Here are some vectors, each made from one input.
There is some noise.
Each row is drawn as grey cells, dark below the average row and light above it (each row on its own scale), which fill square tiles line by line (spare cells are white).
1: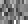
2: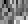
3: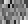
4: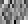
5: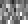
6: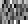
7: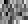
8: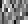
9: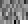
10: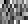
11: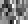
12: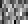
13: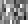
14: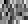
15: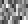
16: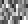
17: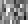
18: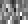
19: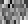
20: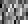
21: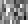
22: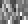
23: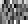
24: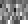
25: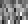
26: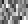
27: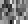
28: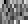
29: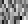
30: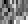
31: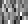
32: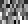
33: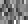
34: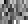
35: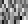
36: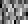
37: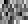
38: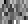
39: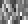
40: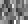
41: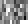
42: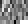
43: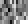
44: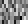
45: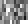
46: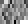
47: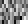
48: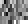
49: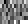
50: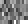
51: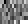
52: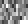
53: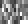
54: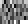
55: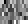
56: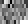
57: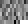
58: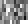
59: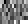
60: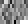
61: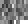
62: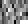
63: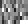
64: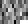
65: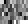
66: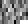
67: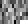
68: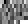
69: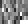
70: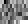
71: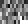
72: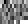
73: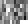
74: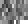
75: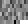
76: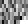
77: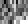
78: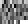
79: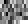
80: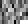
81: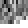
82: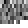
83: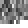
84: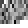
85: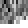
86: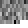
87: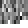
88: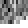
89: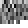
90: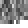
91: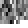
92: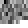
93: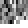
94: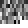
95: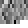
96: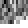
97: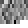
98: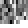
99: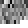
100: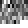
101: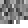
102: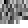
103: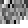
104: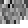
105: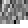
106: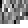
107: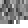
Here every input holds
either a point on a 9-point line, or a list of up to two points on a 5-point line.
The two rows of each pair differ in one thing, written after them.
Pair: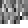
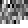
the place on the 5-point line in item 1 of the list
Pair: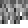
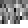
the place on the 5-point line in item 2 of the list
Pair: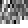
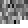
the place on the 5-point line in item 2 of the list
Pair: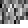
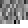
the place on the 5-point line in item 1 of the list
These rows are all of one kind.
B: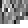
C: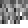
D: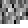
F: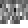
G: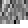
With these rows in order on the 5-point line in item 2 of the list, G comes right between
B and D.
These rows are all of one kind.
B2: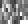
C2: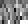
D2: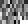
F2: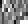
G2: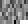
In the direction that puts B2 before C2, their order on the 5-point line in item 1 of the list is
B2, C2, F2, G2, D2.
